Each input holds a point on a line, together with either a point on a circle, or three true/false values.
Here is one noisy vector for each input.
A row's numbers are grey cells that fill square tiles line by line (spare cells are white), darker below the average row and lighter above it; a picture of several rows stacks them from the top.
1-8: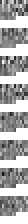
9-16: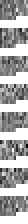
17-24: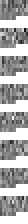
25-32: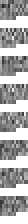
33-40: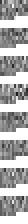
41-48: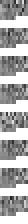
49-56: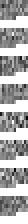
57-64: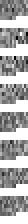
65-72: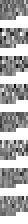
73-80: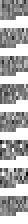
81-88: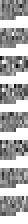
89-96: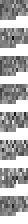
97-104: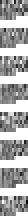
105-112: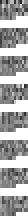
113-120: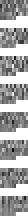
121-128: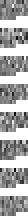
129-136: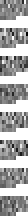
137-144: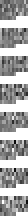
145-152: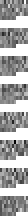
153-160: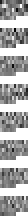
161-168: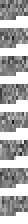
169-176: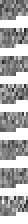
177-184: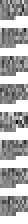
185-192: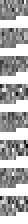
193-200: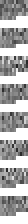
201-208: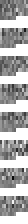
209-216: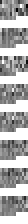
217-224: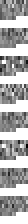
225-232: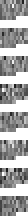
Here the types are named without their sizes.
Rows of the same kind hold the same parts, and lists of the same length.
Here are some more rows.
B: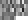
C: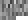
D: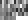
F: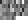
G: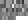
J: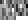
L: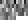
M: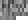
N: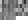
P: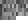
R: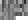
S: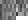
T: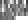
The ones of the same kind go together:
B, C, F, J, L, M, N, R
D, G, P, S, T

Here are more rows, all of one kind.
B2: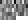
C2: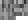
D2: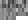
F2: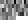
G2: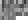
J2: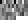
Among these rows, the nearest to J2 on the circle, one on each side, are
B2 and D2.
